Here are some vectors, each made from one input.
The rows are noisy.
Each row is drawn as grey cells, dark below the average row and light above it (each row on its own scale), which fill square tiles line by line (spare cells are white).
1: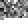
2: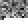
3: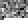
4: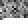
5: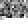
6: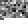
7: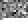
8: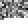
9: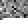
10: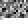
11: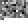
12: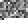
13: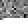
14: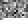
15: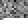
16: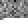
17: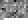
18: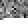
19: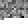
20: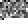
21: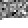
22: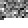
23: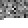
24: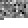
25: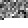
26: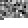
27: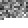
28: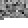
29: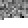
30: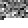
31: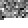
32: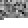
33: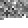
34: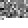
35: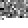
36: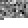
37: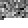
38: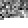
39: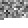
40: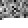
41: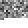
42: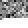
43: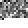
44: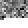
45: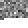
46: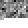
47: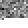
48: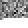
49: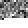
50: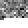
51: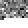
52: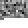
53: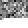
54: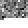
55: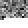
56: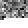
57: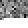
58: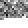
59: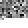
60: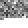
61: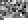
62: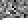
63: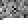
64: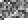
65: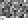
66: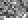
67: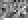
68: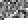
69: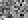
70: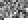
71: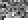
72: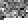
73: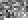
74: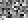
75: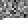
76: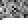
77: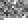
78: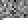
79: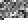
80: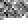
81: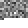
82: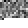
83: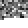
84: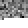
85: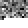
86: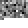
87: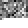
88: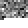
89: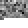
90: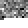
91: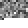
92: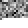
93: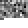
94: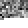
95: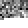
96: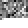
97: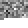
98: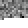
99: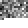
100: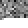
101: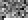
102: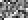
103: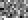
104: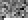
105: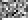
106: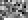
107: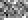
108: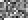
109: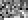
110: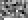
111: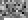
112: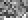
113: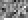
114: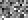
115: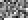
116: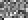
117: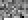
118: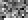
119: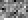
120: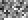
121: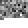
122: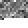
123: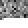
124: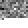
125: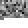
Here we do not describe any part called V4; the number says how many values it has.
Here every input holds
a value of V4, together with either a point on a 5-point line and a true/false value, or a point on a 6-point line.
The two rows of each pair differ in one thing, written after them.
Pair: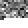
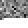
the value of V4
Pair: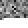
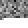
the true/false value
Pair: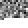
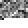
the true/false value
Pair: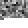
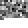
the true/false value
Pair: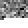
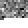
the place on the 5-point line
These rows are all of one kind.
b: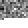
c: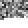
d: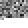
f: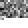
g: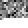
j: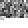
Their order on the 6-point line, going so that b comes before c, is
d, j, f, b, c, g.
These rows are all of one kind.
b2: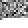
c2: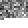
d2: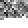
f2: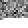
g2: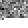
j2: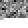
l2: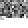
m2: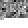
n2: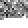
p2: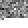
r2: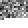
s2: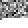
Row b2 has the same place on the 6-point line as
d2, f2, n2 and s2.
